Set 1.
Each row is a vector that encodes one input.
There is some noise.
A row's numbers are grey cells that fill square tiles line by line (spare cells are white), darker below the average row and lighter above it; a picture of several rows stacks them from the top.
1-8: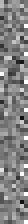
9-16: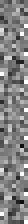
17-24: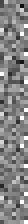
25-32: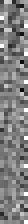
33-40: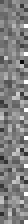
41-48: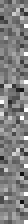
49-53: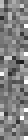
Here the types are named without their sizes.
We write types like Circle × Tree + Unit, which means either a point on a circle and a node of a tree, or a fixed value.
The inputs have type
Line.
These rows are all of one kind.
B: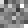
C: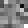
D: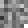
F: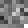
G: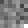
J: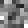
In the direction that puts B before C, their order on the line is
B, D, F, G, C, J.
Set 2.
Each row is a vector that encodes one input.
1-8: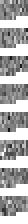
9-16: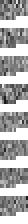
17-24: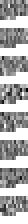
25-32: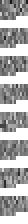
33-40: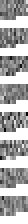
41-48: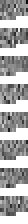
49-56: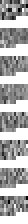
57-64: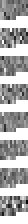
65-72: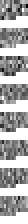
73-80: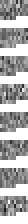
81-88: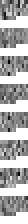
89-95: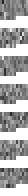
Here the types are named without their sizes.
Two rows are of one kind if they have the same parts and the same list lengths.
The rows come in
2 kinds.
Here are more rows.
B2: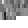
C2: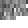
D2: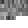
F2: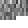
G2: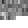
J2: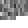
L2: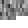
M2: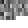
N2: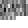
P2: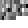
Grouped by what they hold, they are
B2, C2, D2, F2, G2, J2, L2, M2, N2
P2

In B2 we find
four true/false values.
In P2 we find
a fixed value.
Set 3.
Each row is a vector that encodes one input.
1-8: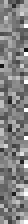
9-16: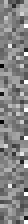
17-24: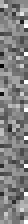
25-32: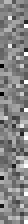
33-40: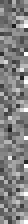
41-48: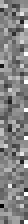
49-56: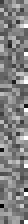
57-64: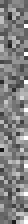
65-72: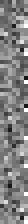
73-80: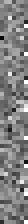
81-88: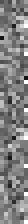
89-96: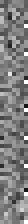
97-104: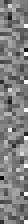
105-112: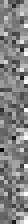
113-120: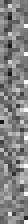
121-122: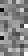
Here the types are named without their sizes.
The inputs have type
Line.
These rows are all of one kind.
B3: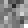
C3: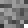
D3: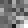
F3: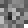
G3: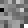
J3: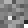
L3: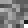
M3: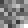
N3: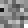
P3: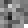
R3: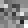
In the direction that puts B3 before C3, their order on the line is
B3, R3, N3, G3, J3, L3, C3, F3, P3, M3, D3.
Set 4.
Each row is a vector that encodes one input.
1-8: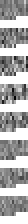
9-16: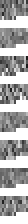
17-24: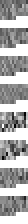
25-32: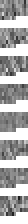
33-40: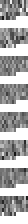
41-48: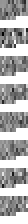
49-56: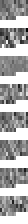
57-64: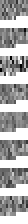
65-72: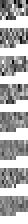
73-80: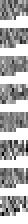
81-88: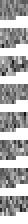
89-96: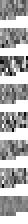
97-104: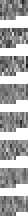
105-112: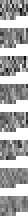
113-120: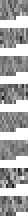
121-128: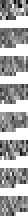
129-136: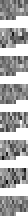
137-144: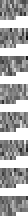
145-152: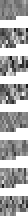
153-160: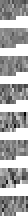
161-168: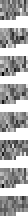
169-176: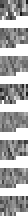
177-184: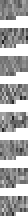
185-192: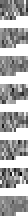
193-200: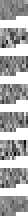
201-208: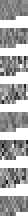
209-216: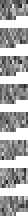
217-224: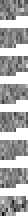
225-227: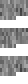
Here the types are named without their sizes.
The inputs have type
Circle.
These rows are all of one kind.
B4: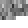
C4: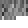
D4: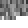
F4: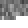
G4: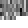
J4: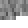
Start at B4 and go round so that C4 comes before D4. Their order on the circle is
B4, J4, C4, F4, D4, G4.
